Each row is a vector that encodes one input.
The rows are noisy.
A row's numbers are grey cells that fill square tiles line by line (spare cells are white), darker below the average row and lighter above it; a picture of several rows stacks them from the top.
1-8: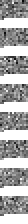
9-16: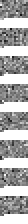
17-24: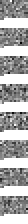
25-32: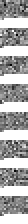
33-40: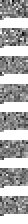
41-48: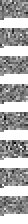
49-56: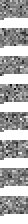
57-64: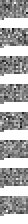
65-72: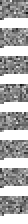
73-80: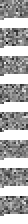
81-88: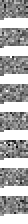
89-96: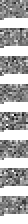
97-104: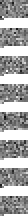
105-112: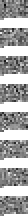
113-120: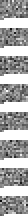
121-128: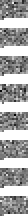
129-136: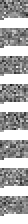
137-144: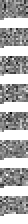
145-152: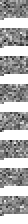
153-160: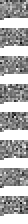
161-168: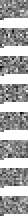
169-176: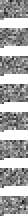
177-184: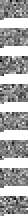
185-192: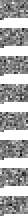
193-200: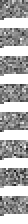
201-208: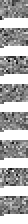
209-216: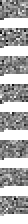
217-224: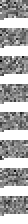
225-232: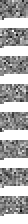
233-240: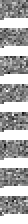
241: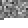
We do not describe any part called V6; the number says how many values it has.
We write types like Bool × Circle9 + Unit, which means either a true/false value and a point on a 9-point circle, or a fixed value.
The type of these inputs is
Circle9 × List2(Bool × V6).
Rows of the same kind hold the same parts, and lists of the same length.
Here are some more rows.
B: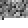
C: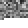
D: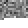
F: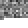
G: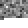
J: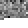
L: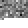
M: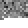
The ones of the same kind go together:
B, L, M
C
D, F, G, J

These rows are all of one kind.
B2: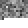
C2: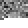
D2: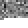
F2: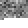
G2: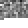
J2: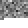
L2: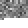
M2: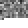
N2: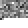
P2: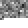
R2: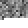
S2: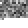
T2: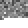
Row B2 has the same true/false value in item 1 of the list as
F2, L2 and S2.
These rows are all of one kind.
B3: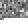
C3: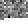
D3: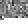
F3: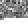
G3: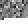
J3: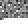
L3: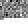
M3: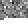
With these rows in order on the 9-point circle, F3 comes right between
B3 and G3.
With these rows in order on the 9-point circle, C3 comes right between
G3 and M3.
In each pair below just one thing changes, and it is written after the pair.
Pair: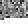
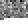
the value of V6 in item 1 of the list
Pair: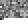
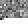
the true/false value in item 1 of the list
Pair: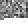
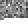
the value of V6 in item 2 of the list
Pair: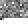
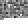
the place on the 9-point circle
